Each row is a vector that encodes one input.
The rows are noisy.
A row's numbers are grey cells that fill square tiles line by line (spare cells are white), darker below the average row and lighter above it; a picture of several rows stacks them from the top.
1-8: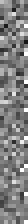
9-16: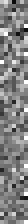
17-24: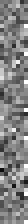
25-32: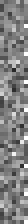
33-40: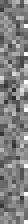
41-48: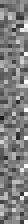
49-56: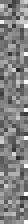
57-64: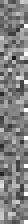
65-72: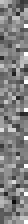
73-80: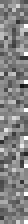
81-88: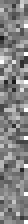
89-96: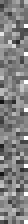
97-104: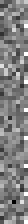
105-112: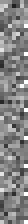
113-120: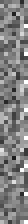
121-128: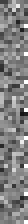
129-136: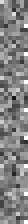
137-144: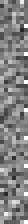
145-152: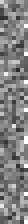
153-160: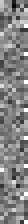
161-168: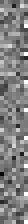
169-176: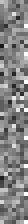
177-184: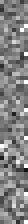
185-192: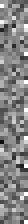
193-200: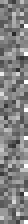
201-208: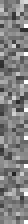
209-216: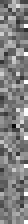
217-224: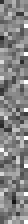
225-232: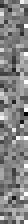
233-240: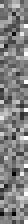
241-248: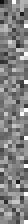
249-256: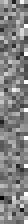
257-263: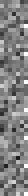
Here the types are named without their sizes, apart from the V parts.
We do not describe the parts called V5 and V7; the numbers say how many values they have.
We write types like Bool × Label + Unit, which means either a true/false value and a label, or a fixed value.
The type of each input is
(Line + V5) × (Line + V7).
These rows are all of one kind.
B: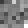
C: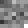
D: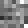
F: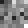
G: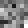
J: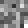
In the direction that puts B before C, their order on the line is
D, J, B, F, G, C.
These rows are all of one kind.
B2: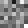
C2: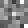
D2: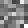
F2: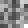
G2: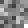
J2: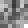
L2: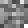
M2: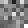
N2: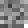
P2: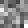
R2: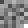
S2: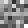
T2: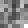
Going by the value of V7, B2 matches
F2, J2, M2 and T2.
